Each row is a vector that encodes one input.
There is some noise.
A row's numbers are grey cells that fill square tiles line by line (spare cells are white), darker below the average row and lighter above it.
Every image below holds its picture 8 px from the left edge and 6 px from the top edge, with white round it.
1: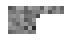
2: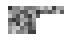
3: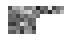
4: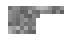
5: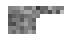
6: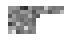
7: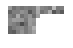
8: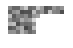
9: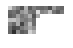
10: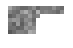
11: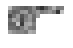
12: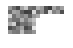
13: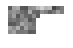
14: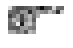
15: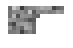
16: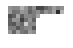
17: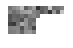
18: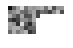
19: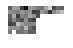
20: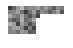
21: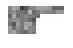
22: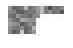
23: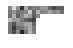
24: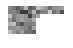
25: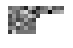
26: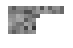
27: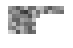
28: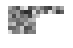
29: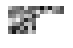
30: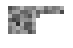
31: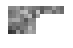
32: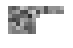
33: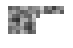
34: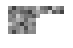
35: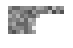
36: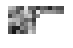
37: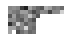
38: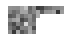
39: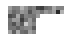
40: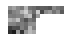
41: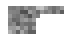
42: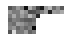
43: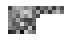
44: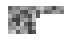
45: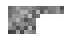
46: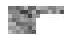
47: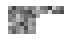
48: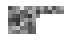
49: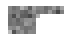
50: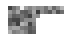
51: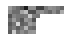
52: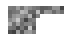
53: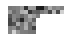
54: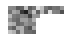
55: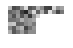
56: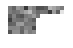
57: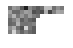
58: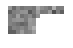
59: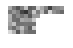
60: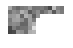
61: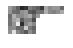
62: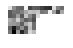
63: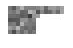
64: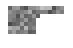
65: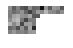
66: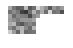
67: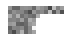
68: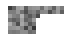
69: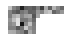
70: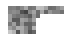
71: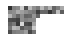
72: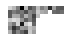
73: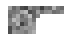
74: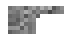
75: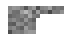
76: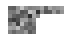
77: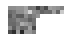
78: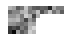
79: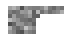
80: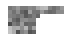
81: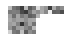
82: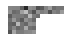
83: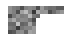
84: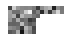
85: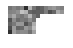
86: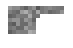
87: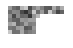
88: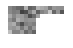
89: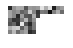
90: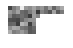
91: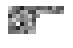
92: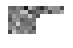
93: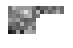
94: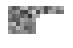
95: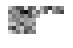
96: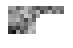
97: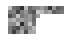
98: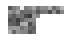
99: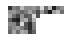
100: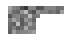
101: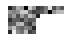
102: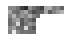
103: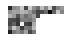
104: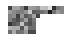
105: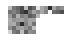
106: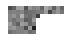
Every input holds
a node of a 10-node tree and a node of a 13-node tree.
